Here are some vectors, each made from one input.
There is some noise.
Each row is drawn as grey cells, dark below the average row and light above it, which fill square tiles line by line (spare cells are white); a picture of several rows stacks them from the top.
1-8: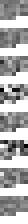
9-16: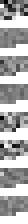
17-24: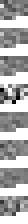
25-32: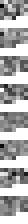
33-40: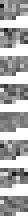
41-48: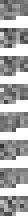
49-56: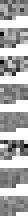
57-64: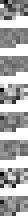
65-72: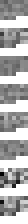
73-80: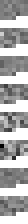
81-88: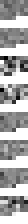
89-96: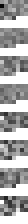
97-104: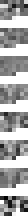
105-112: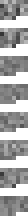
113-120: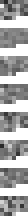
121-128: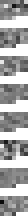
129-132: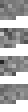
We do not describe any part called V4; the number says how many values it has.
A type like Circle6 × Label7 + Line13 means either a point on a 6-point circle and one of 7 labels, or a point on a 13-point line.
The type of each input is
List3(Bool × V4).
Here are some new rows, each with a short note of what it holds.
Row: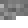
a list of three items
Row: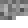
a list of one item
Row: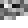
the empty list
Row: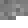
a list of three items
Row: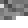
a list of three items
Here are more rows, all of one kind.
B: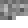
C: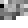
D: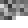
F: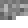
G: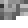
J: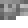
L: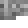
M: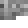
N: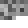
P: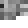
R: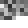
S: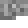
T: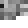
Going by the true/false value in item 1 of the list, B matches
D, F and J.
